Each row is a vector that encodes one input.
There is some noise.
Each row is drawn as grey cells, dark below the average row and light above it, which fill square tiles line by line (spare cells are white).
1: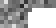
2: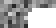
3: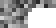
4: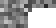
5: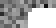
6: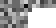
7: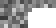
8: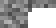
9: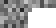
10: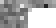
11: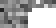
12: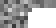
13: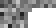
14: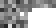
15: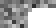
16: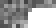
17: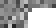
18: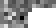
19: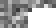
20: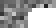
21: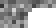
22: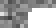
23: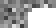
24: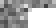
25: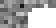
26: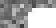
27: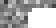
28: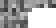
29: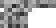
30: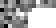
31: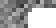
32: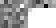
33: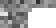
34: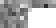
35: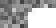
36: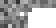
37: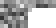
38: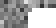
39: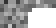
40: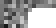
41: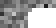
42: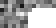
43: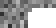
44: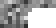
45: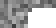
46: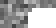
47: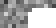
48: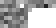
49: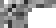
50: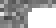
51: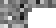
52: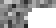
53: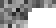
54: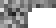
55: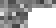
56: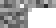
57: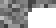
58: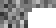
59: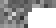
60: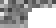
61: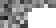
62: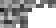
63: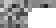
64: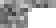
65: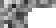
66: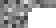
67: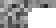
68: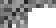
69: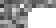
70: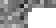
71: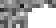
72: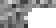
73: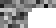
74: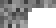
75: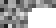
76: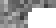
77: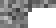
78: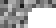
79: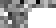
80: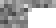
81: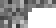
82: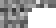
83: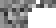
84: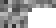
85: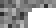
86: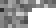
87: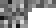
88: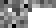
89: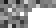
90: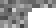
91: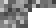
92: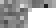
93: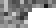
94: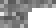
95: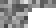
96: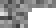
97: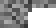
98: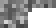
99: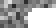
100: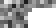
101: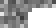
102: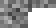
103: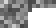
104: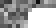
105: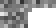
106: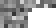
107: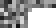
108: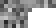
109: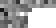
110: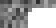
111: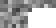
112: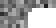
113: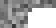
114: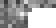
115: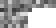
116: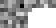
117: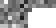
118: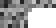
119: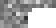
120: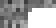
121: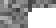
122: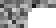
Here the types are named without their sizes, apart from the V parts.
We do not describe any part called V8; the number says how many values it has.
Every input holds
either a label and a point on a line, or a value of V8.
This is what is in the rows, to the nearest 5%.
About 30% of them hold a label and a point on a line. The rest hold a value of V8.
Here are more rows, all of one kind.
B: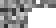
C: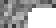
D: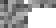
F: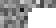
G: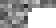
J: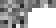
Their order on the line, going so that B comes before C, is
G, D, F, B, J, C.
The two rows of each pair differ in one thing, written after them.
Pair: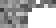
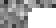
the label
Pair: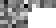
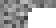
the label
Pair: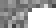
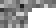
the place on the line
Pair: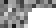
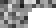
the place on the line
